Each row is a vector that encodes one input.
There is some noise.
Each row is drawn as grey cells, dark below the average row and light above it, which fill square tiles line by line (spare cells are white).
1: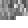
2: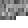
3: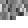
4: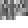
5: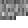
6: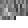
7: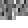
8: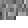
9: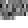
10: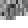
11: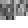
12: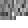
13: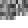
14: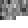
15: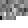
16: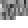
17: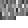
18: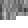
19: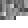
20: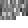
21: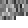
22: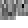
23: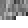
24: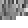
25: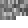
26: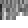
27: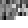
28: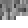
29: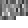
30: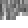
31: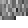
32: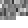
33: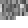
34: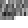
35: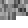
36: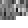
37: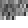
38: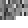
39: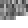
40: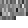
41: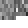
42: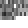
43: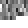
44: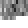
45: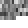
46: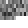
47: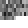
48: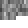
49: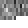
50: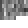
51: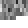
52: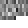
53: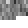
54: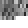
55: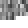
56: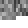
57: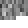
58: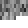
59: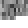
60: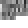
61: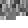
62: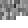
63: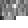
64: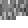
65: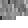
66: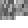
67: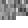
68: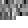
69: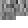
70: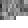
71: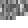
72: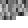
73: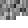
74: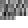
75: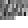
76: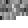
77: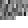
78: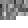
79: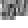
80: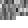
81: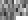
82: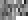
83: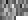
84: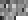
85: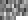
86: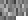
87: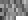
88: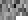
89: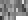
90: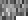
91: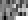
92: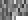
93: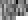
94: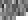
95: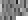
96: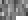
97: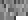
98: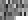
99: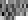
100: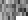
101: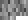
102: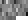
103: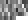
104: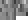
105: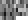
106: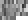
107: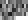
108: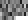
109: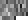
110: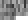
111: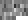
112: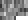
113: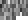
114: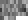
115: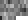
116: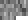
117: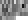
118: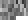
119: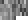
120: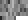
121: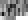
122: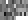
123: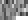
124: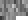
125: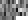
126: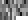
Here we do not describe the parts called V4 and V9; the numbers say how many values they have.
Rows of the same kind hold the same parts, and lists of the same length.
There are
2 kinds of row.
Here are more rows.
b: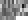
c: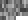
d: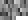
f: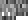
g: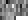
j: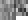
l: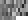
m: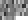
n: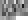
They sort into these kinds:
b, d, l, m, n
c, f, g, j

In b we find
a point on a 6-point line, a value of V4 and a value of V9.
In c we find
a point on a 5-point line, a point on a 6-point line and a value of V9.
